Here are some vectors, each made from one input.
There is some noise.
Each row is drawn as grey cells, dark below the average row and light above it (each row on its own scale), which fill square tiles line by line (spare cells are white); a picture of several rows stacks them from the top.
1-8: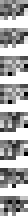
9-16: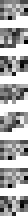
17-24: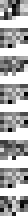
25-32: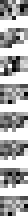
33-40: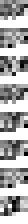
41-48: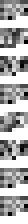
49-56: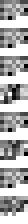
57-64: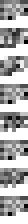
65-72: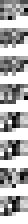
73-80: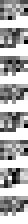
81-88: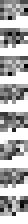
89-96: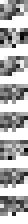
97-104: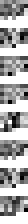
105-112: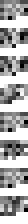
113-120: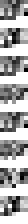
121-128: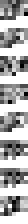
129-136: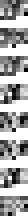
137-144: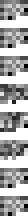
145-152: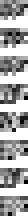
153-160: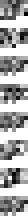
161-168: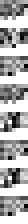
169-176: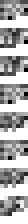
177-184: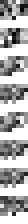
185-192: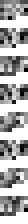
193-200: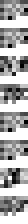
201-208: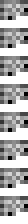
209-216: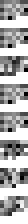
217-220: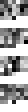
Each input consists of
three true/false values.
